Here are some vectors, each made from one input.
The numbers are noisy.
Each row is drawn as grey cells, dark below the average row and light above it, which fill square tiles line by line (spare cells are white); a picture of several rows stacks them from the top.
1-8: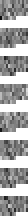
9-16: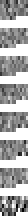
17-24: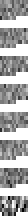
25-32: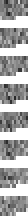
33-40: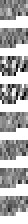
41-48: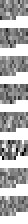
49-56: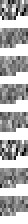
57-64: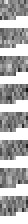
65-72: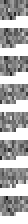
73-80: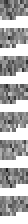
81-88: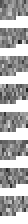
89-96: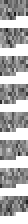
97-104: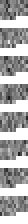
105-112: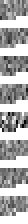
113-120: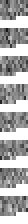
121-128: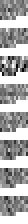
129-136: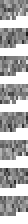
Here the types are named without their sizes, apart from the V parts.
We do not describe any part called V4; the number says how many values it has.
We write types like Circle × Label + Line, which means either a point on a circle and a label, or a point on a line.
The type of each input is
List(Bool × V4).
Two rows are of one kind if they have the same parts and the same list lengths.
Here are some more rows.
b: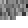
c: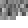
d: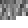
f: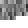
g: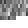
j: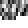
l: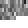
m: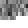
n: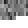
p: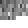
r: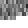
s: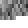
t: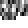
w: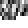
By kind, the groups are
b, c, f, m, n, r, s
d, g, l, p
j, t, w

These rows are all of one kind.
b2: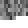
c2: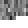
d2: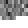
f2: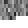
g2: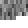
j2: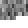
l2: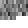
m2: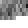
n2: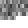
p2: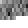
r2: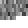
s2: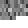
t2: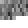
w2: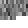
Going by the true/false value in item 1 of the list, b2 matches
c2, d2, f2 and s2.
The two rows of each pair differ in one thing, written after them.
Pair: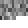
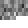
the value of V4 in item 2 of the list
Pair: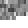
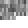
the value of V4 in item 2 of the list
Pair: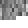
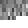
the true/false value in item 2 of the list
